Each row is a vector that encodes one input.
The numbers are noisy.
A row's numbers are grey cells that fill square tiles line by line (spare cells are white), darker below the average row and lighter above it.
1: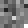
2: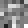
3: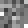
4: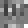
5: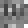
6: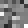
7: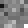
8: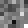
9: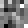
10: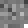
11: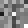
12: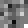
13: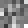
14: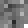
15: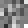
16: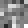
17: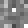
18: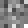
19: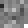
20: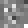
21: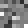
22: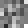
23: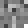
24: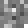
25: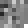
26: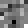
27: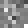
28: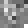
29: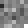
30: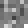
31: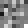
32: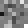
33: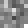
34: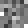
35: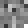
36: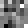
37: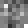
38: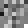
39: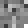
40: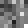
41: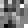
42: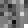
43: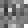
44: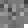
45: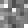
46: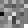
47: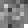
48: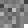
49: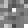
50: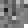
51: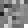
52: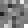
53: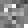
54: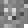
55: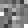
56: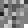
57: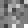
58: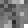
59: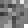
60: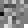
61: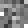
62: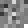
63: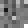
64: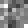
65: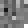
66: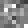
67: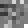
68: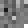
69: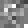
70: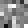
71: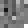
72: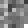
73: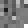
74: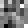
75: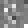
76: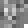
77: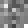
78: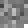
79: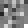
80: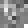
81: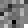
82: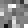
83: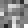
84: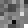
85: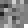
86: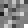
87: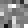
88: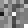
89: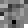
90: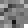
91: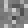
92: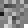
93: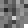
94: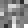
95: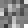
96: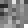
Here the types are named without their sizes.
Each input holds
a list of items, each a point on a line and a true/false value.
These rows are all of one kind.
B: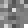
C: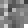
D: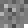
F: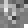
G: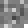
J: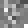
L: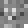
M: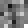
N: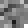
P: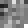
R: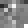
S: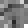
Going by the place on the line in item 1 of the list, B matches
D, N and S.
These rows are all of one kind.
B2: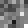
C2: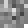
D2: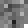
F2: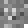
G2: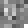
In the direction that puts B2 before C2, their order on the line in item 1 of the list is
B2, D2, C2, F2, G2.
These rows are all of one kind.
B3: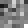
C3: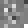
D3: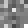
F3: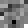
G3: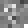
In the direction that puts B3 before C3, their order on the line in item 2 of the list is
B3, G3, C3, D3, F3.
